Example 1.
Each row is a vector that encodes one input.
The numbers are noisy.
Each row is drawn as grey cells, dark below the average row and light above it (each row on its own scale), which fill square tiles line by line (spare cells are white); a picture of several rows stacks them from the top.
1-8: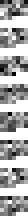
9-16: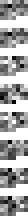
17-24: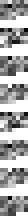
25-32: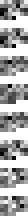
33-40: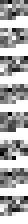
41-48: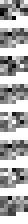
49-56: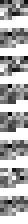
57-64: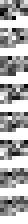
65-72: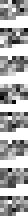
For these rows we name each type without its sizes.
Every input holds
three true/false values.
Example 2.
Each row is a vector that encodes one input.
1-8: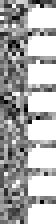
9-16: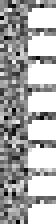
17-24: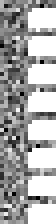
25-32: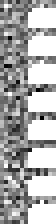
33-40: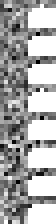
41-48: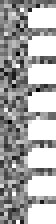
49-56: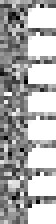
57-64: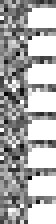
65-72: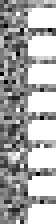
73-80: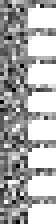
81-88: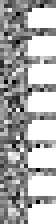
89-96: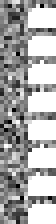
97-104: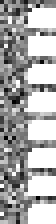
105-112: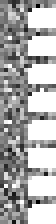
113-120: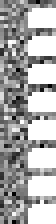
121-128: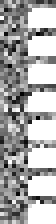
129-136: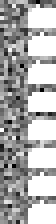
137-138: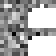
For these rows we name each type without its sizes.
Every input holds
a label.
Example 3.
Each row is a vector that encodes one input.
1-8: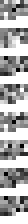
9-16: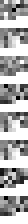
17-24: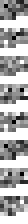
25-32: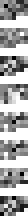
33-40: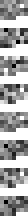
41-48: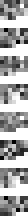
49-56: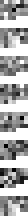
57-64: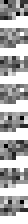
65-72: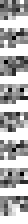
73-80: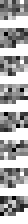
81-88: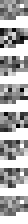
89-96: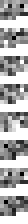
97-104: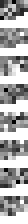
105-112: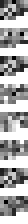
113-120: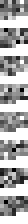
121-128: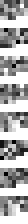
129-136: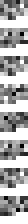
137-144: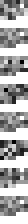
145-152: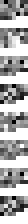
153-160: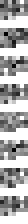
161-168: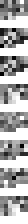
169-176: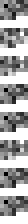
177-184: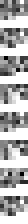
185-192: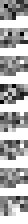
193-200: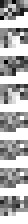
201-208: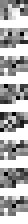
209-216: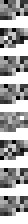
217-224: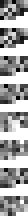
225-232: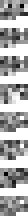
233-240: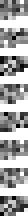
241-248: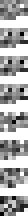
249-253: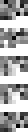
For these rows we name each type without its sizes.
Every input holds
a label.
